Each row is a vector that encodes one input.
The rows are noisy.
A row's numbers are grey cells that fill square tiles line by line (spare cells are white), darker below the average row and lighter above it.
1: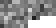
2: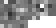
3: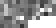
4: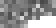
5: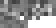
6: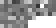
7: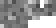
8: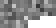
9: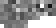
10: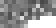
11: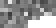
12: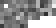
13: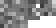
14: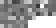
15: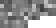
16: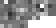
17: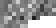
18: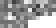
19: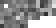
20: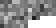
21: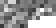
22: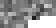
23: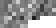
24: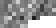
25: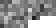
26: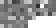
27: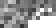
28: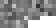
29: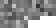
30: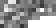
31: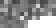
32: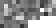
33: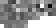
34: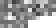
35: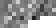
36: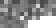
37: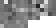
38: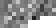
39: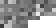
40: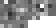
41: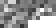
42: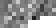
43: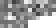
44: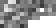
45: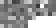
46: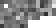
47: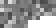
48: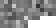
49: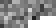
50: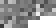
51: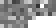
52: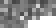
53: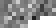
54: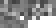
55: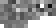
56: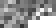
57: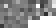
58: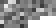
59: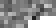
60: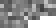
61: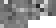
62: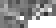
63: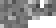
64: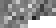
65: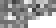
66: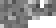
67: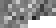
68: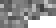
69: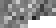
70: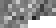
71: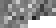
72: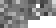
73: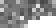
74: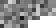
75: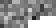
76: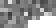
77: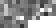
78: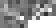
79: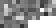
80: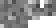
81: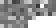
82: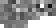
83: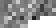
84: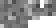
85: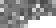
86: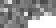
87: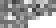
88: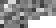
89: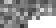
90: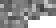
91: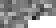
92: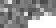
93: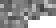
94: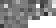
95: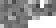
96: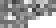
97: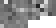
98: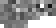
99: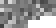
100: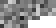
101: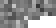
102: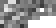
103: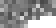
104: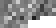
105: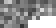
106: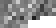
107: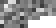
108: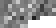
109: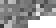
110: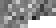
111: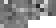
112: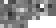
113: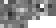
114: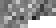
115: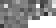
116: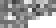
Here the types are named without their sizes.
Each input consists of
either a point on a circle and a true/false value, or a point on a line.
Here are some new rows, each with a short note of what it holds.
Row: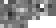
a point on a line
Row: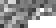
a point on a circle and a true/false value
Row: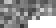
a point on a circle and a true/false value
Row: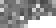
a point on a circle and a true/false value
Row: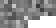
a point on a line
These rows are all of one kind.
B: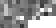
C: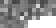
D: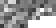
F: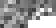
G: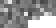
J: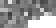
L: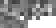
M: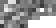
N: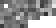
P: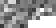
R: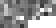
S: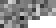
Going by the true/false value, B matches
C, L, N and R.
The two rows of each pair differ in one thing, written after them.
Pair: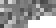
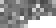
the true/false value
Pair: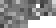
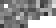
the place on the circle
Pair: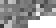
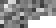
the place on the circle
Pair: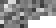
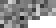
the place on the circle
